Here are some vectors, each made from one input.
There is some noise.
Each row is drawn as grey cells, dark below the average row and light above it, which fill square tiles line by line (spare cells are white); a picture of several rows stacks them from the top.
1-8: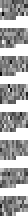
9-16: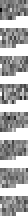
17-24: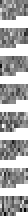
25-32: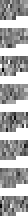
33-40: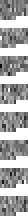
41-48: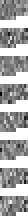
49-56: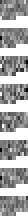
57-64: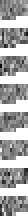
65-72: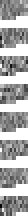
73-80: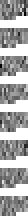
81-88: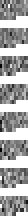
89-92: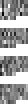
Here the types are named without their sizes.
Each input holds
a point on each of two lines, together with either a label, or three true/false values.
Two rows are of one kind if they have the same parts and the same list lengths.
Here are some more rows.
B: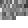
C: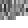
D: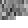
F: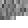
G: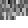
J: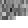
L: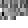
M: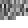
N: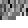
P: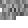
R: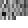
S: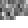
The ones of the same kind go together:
B, C, D, F, J, M, P, R, S
G, L, N

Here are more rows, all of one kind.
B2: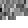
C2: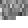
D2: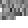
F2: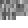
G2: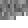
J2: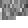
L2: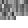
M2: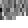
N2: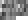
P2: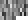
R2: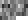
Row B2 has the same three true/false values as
L2 and P2.
